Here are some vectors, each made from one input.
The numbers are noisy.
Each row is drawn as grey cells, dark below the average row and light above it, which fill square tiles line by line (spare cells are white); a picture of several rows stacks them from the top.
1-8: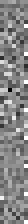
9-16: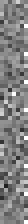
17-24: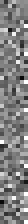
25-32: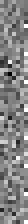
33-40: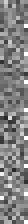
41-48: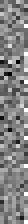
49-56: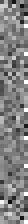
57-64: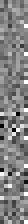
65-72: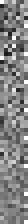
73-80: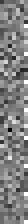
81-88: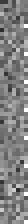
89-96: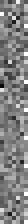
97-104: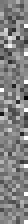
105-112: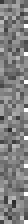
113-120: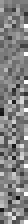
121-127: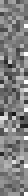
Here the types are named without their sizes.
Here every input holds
a label, together with either a label, or a point on a line.
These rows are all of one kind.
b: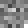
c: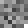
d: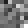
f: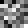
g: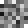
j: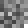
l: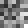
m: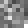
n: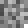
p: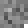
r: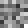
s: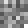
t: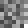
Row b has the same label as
f, m and n.
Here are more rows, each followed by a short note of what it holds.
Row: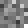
a label and a point on a line
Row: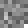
two labels
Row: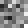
two labels
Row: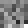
two labels
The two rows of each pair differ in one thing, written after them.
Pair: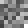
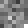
the place on the line
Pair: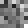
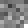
the label
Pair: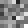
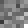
the label
